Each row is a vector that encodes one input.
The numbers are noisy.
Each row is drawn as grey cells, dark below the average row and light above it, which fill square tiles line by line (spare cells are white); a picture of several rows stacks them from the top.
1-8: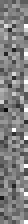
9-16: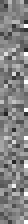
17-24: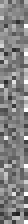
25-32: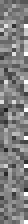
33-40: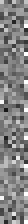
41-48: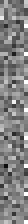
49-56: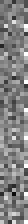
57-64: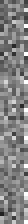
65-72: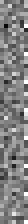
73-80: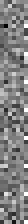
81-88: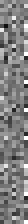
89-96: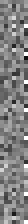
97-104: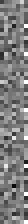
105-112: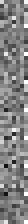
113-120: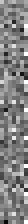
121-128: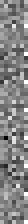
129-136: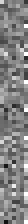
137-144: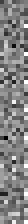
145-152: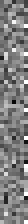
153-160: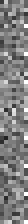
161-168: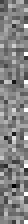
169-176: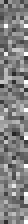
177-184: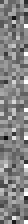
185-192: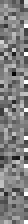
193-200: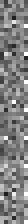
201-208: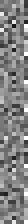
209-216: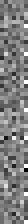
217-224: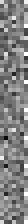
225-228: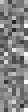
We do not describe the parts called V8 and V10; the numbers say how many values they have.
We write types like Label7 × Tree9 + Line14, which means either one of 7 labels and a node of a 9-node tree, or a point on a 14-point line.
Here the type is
(Bool × V10 + Label5) × V8.
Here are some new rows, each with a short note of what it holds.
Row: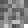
a true/false value, a value of V8 and a value of V10
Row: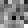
a true/false value, a value of V8 and a value of V10
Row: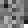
a true/false value, a value of V8 and a value of V10
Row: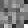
a true/false value, a value of V8 and a value of V10
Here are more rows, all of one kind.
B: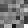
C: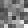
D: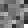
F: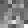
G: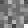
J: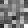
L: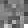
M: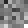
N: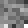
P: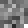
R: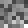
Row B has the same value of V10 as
D and N.
